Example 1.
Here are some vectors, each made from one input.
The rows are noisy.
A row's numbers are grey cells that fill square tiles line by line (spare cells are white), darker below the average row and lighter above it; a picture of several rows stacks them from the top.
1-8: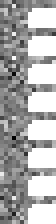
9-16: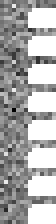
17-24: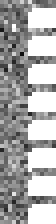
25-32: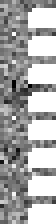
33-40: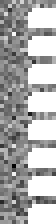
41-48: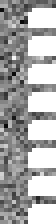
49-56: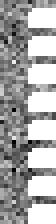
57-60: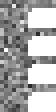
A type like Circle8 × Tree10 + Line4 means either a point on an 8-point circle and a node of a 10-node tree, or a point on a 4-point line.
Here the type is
Label7 × Line4.
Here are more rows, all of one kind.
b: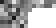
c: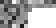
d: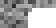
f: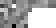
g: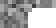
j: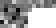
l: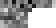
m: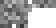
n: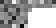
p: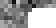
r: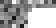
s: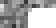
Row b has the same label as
c, j, n and r.
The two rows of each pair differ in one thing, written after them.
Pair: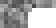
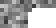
the label
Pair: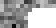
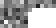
the place on the 4-point line
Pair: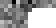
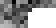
the place on the 4-point line
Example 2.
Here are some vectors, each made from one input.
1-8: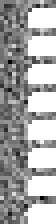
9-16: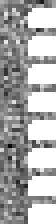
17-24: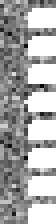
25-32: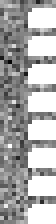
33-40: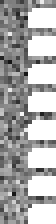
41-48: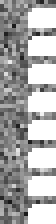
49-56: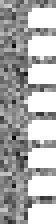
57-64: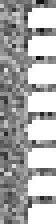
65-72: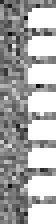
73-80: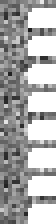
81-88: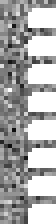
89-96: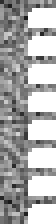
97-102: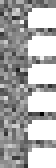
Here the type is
(Circle11 + Unit) × Label7.
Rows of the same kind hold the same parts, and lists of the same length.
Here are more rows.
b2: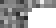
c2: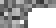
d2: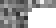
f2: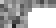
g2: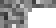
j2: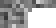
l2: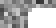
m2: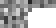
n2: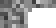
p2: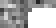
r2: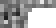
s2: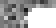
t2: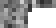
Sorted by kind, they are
b2, d2, g2, j2, n2, r2
c2, f2, l2, m2, p2, s2, t2

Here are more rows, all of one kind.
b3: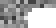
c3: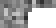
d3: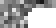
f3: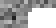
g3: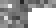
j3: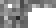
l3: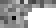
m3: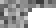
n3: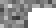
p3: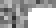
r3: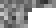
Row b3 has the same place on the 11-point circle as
f3, g3 and r3.
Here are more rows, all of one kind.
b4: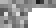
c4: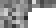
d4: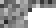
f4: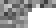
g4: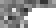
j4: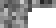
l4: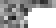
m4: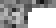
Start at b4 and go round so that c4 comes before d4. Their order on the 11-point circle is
b4, c4, j4, d4, f4, g4, l4, m4.
